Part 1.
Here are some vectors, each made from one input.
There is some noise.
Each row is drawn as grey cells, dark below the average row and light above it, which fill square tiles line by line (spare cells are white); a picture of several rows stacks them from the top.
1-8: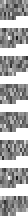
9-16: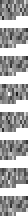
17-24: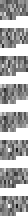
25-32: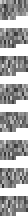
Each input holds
one of 7 labels.
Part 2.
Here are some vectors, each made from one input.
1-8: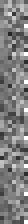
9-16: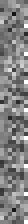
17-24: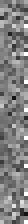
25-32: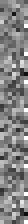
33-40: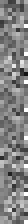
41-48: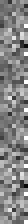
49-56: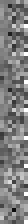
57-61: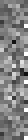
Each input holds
a point on a 9-point line.
